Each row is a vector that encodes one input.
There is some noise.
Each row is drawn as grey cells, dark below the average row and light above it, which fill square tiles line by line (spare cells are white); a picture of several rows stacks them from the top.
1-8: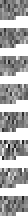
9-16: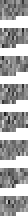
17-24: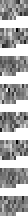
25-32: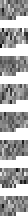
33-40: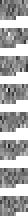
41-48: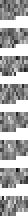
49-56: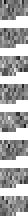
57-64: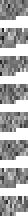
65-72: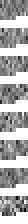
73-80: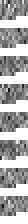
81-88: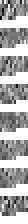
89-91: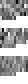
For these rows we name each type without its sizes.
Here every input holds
either a label, or a point on a line and a true/false value.
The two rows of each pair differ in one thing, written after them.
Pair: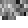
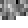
the place on the line
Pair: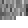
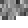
the place on the line
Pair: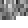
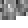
the place on the line
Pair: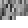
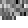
the true/false value
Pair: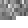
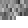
the true/false value
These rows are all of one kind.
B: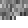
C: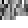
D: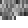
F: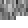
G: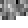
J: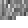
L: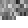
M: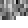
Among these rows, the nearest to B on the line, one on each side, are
D and J.
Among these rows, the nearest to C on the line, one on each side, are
G and M.
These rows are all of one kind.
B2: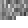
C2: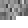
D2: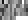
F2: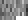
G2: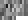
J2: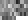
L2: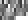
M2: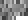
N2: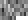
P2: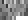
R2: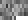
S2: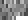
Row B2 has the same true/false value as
J2, L2 and N2.
